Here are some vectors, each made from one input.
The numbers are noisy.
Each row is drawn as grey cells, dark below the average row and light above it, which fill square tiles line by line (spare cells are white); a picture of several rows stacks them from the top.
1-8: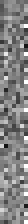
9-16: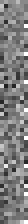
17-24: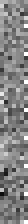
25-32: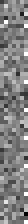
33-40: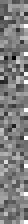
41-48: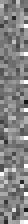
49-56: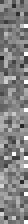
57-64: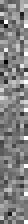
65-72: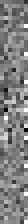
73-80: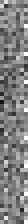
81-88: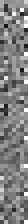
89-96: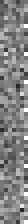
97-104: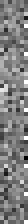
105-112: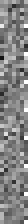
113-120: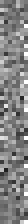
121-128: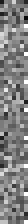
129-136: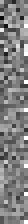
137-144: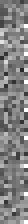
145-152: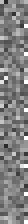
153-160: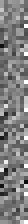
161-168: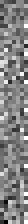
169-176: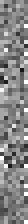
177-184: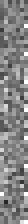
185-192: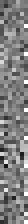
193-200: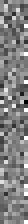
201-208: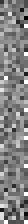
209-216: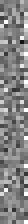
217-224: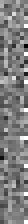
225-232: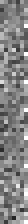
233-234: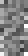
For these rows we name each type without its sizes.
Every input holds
a point on a line, together with either a point on a circle, or three true/false values.
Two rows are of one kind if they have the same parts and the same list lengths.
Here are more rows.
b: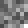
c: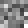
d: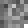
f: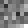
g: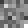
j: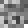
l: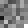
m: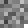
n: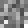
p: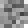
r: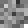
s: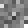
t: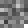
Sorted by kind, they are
b, d, f, j, l, s, t
c, g, m, n, p, r

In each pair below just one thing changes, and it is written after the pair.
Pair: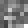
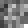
one of the three true/false values
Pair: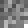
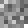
the place on the line
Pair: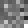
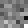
one of the three true/false values
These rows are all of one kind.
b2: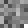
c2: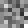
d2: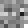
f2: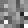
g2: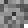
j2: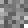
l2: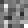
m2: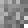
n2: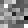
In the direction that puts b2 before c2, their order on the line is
g2, b2, j2, m2, d2, n2, f2, c2, l2.
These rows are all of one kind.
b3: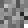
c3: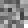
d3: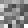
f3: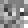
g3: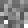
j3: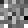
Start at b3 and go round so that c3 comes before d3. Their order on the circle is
b3, j3, c3, d3, g3, f3.
